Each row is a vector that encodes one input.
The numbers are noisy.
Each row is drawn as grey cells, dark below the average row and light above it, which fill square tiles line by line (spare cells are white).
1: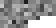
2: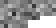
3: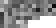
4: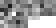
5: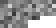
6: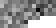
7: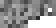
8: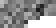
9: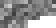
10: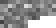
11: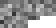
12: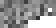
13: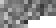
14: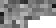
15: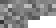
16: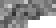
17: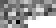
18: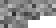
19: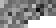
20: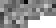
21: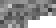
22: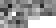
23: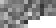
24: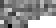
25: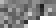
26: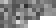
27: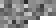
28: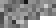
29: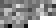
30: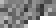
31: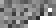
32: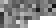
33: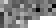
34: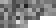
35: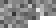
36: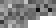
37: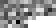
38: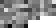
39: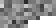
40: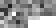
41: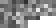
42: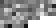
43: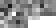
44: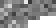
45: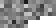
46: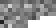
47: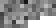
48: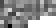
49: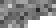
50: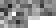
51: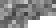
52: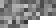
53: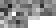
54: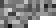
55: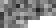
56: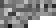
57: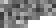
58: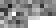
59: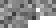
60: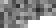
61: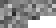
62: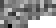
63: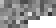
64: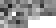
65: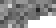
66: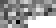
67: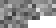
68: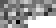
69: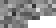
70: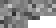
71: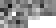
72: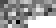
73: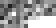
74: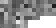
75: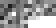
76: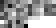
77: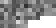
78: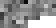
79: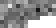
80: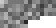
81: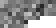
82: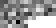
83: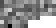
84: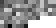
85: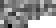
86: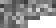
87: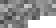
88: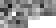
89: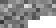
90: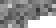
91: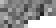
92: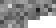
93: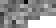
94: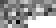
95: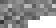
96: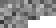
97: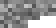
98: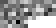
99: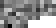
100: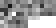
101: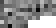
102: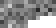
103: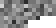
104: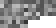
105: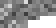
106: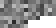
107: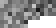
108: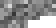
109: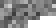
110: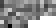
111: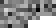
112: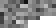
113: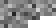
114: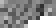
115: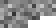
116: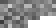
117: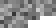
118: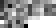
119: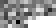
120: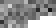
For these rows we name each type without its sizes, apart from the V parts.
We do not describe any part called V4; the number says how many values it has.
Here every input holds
a value of V4, together with a list of items, each a point on a line and a true/false value.
